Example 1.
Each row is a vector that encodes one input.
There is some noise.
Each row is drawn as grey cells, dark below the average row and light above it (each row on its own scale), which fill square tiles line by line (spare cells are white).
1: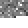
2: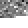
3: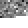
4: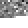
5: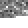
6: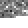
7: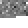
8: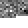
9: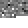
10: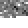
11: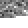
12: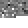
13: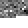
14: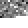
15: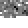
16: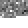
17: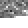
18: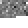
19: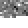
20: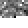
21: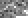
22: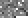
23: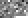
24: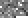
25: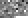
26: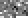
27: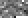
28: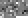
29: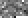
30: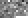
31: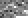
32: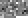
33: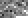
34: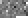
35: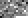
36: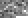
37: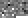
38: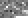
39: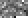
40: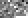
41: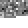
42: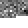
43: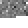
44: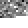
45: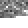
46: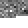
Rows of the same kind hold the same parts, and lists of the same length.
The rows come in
2 kinds.
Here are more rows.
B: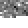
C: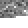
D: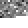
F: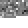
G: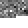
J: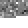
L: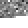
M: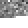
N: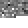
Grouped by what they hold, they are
B, F, G, J, N
C, D, L, M

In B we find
one of 7 labels.
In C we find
a point on a 4-point line.
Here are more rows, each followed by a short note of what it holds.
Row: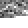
a point on a 4-point line
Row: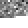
a point on a 4-point line
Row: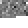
one of 7 labels
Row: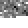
one of 7 labels
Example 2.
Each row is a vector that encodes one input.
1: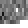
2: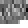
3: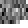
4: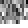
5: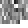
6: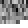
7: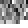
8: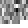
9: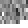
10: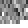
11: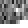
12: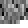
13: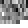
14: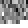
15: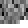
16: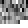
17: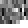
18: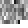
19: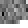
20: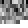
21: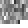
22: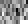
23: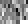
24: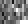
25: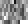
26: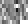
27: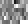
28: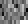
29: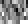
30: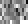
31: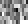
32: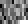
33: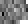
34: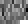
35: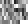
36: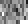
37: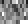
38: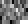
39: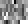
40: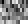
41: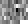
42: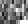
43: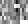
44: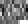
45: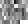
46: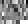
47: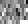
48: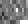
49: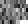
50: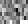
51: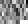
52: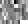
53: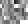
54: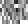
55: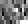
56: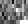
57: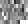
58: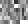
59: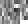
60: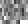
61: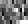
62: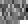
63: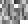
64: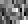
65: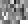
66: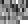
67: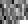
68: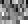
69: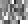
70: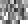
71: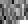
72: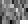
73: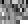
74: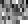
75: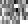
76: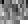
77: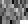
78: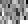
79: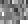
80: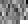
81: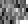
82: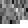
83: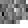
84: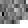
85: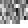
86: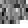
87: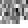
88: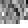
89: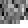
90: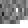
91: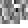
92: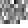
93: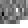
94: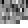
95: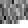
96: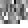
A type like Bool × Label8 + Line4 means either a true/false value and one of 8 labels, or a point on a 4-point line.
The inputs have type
Label9 + Line11.
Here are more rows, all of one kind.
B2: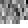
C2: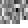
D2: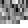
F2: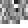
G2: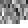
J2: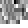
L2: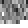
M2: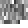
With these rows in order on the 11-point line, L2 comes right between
B2 and D2.
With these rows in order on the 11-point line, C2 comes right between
F2 and G2.
